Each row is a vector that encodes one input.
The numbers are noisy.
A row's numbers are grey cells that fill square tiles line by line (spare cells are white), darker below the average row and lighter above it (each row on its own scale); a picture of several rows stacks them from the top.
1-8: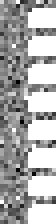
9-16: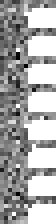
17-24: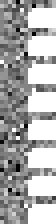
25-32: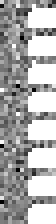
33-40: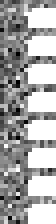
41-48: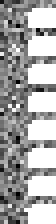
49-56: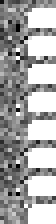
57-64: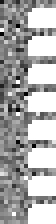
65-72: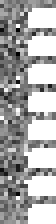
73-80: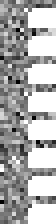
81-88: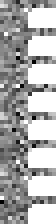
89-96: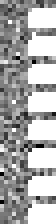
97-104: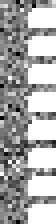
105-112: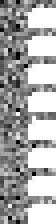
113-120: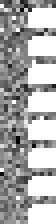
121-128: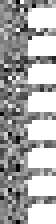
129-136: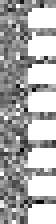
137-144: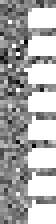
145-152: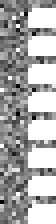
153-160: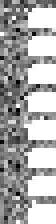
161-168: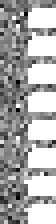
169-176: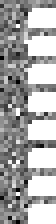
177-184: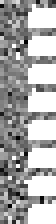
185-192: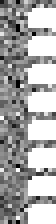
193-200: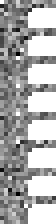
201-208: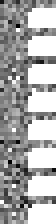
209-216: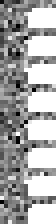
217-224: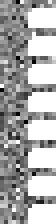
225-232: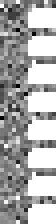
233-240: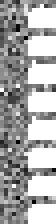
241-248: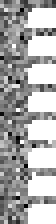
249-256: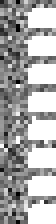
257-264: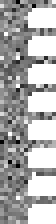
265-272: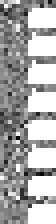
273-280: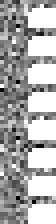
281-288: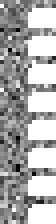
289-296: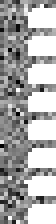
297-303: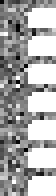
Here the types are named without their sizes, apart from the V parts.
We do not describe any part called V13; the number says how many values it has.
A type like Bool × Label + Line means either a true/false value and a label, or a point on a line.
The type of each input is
Label × (Line + V13).
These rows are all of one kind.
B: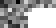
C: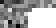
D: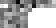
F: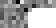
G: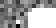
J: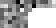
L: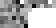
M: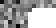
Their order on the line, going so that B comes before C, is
B, C, M, G, D, J, L, F.
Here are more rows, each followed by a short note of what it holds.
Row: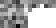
a label and a point on a line
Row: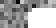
a label and a point on a line
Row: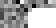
a label and a point on a line
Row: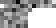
a label and a point on a line
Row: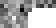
a label and a value of V13
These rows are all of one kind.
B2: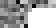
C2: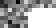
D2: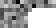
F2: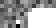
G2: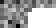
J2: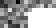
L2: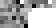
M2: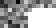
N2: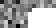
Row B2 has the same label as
C2, J2 and M2.
